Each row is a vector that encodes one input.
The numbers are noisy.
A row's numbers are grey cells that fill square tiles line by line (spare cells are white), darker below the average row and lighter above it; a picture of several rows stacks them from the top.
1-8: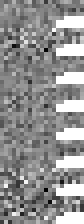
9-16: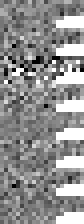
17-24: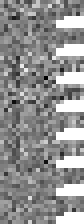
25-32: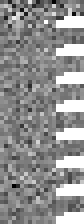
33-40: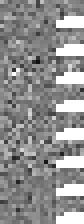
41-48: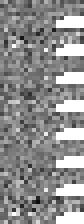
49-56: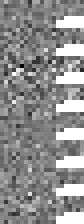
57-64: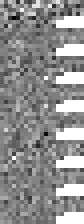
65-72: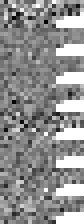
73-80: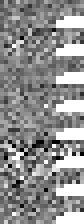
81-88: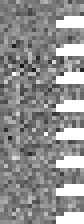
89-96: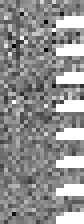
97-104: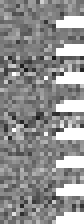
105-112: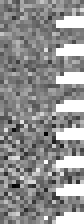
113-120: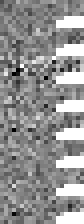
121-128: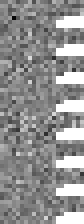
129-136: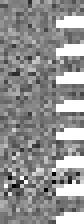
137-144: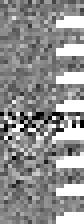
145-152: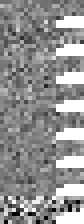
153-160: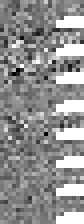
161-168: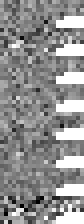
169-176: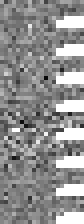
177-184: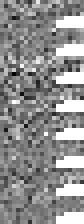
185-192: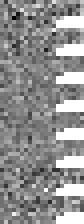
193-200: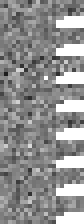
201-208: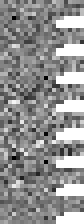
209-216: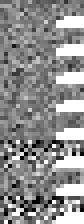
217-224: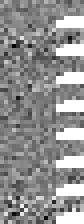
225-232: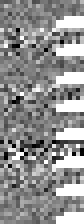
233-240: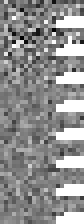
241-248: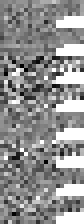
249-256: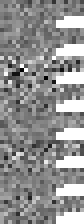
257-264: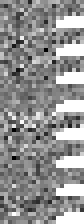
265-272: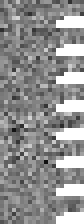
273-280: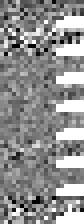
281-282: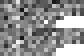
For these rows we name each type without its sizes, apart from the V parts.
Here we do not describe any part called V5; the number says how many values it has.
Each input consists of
four true/false values, together with either a point on a line, or a list of values of V5.
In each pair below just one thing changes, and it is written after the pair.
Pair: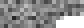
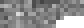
the value of V5 in item 2 of the list
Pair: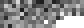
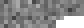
the value of V5 in item 1 of the list
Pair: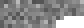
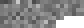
the value of V5 in item 1 of the list
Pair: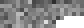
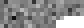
one of the four true/false values
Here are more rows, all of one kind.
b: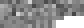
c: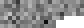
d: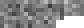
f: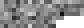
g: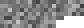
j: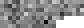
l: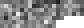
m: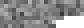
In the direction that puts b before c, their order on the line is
l, m, f, b, c, j, g, d.
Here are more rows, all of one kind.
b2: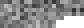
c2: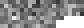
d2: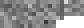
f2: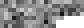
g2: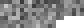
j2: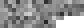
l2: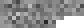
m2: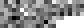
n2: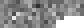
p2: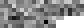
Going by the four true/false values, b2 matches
f2, g2 and p2.
